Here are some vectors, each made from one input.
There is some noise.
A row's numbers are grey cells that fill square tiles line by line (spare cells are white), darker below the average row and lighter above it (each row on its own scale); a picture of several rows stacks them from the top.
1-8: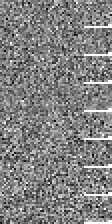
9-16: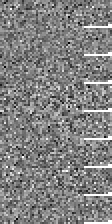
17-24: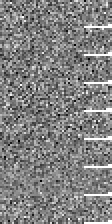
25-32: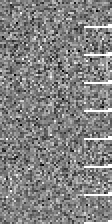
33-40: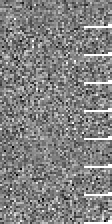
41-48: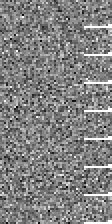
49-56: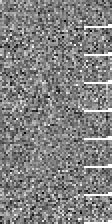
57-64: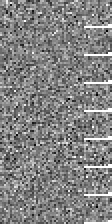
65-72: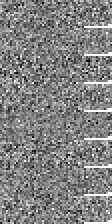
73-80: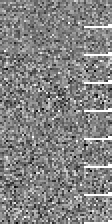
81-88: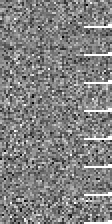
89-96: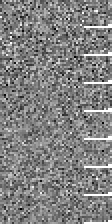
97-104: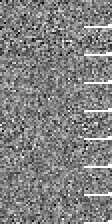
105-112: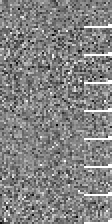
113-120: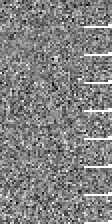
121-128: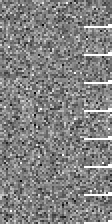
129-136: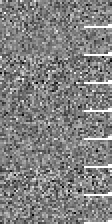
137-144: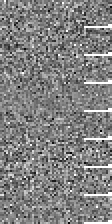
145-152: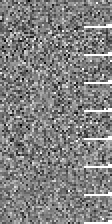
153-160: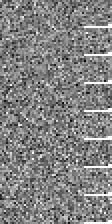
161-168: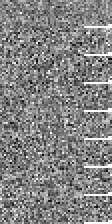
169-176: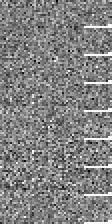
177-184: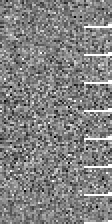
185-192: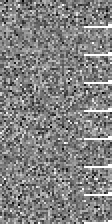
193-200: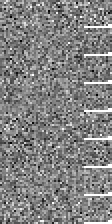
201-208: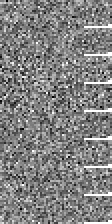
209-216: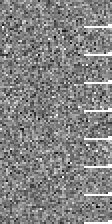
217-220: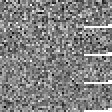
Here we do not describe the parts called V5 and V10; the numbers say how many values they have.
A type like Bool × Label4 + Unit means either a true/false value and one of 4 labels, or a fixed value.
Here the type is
(Bool × Bool × Bool + V10) × Line9 × V5.
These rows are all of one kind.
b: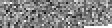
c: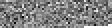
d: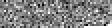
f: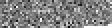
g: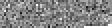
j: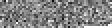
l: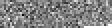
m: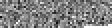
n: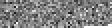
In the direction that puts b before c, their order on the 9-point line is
g, d, b, f, c, j, l, n, m.
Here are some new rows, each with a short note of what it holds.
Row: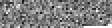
a point on a 9-point line, three true/false values and a value of V5
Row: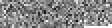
a point on a 9-point line, a value of V5 and a value of V10
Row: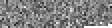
a point on a 9-point line, three true/false values and a value of V5
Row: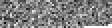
a point on a 9-point line, three true/false values and a value of V5
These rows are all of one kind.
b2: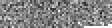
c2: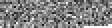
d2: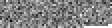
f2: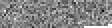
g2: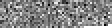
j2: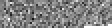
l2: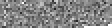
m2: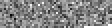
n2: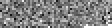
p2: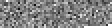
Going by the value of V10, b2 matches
c2, j2, m2 and n2.
